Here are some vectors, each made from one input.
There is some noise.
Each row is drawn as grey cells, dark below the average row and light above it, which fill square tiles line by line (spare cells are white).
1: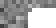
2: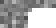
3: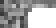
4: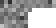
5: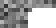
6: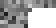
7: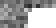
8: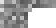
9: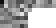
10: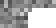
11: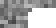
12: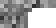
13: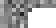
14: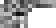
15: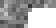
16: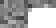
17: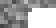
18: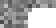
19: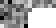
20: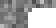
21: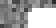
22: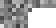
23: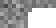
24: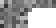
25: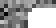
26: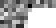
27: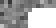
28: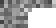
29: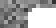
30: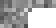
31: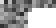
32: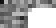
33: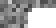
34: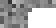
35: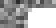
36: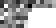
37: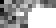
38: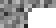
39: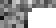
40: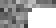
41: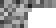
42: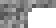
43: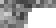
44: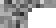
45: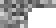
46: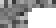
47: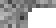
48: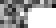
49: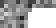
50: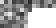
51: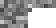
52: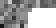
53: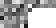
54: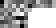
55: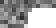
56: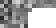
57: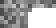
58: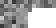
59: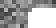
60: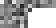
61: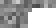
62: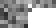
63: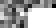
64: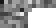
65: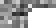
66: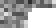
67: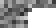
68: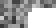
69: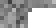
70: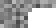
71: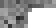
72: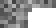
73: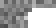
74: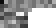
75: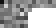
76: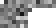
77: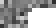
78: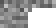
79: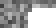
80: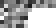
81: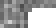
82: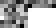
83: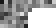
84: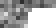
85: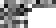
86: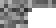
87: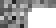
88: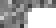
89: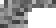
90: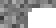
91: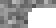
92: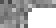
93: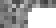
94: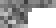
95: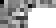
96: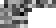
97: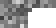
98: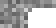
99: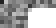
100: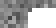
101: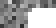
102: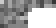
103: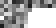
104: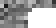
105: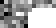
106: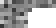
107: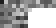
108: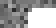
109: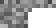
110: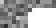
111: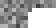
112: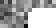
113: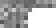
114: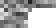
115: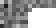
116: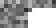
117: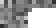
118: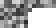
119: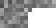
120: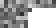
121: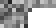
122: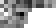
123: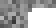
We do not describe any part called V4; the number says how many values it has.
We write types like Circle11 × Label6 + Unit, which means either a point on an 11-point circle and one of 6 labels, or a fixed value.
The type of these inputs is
List2(Bool × V4).
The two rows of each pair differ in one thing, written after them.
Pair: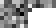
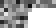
the true/false value in item 1 of the list
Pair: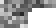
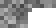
the value of V4 in item 1 of the list
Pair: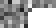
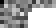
the value of V4 in item 1 of the list
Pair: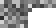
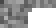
the value of V4 in item 1 of the list
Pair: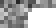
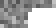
the value of V4 in item 2 of the list
